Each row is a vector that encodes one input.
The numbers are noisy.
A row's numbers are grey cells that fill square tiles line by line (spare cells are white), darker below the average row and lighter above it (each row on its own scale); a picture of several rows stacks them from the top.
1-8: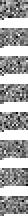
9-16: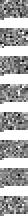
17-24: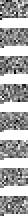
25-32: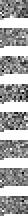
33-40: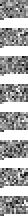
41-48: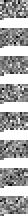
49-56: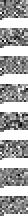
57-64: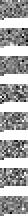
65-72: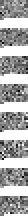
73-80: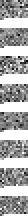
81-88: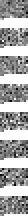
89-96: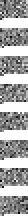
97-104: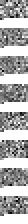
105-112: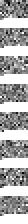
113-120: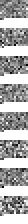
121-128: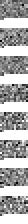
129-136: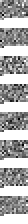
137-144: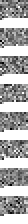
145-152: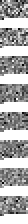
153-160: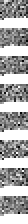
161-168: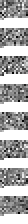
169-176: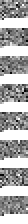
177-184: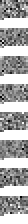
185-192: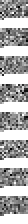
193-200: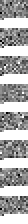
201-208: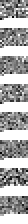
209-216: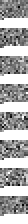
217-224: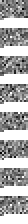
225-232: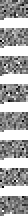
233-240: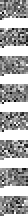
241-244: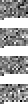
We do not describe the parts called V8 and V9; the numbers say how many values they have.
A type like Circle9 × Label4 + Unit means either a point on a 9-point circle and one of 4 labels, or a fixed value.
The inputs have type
Line7 × V9 + List2(Line6) × V8.
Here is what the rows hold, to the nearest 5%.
About 35% of them hold a point on a 7-point line and a value of V9. The rest hold a value of V8, together with a list of up to two points on a 6-point line.
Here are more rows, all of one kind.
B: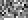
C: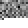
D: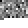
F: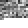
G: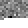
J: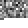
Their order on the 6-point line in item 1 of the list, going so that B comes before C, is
D, B, C, G, F, J.
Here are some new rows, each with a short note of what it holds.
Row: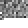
a value of V8, together with a list of two items
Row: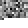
a value of V8, together with a list of two items
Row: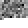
a value of V8, together with a list of one item
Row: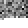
a point on a 7-point line and a value of V9
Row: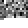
a point on a 7-point line and a value of V9
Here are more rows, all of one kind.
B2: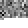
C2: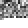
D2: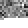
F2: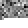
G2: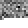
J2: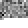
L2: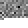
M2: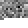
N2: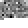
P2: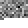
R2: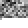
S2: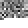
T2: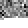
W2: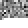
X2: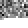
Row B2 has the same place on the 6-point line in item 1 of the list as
J2, R2, T2 and X2.
